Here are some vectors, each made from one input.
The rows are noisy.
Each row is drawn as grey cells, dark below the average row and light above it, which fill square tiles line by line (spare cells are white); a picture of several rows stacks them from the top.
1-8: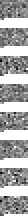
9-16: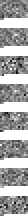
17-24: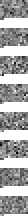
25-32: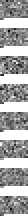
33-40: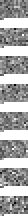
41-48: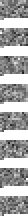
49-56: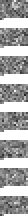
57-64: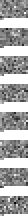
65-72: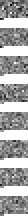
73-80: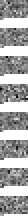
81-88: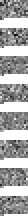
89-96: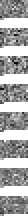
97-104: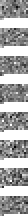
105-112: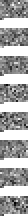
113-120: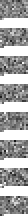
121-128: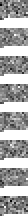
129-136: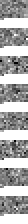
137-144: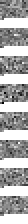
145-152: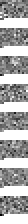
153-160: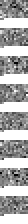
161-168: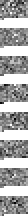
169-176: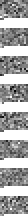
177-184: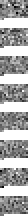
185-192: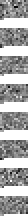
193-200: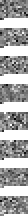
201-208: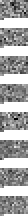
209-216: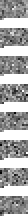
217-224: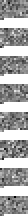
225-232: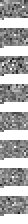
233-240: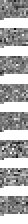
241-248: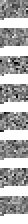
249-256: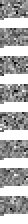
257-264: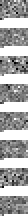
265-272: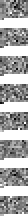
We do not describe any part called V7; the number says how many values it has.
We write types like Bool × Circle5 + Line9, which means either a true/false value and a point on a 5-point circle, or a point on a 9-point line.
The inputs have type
(Bool × Bool × Bool × (Circle8 + V7) + Line9) × Line9.
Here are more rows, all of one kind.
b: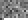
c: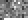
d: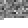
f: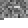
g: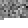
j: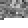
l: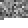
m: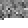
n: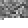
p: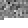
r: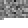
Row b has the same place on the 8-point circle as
g, l and p.
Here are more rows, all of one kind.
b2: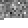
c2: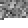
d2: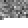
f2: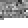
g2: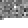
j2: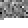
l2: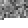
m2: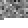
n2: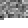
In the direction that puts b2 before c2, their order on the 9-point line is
j2, l2, m2, n2, f2, g2, d2, b2, c2.
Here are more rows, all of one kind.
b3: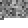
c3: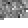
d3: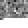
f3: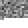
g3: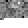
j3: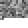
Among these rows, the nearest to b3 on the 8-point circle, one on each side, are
f3 and g3.
